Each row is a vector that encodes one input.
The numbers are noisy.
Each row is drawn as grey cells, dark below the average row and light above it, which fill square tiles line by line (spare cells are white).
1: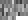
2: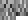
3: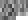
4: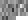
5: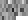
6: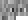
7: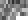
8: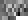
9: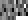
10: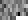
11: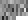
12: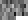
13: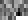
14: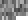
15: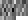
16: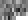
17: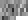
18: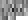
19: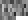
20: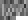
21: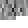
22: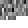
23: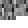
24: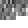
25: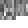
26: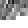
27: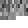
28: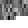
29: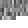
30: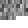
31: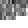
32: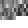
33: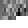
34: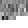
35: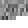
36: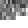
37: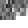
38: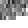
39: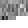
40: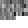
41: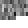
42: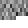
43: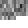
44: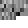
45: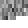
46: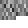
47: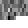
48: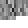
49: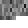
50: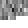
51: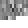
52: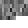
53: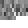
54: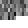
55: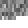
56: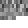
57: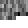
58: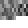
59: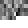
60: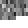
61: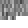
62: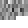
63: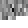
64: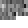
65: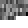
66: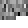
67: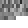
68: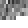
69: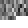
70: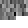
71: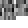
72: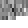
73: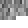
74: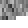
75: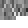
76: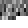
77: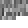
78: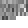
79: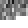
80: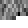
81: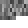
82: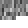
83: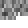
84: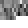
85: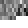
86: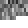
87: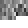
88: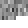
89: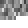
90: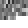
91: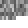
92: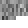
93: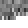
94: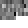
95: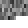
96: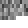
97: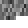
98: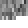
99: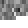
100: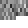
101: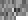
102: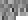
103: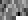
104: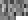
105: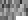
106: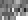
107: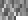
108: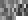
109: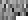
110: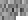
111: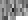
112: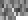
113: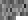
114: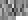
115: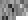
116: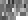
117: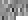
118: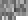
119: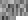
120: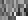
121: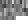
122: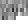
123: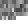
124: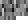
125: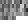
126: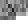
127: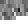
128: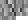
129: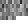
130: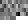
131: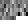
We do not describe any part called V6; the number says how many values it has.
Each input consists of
a value of V6, together with either a point on a 5-point line, or three true/false values.
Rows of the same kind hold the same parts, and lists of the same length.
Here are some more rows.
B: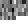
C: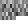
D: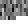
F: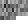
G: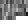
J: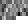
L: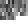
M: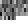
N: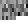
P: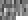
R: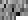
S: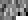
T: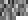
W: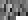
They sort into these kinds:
B, D, F, L, M, P
C, G, J, N, R, S, T, W

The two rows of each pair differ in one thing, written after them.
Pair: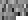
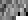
the value of V6
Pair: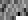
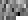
the value of V6
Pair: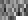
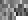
the place on the 5-point line
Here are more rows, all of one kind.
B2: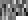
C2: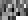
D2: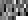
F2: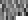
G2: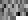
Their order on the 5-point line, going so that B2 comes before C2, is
B2, G2, C2, D2, F2.
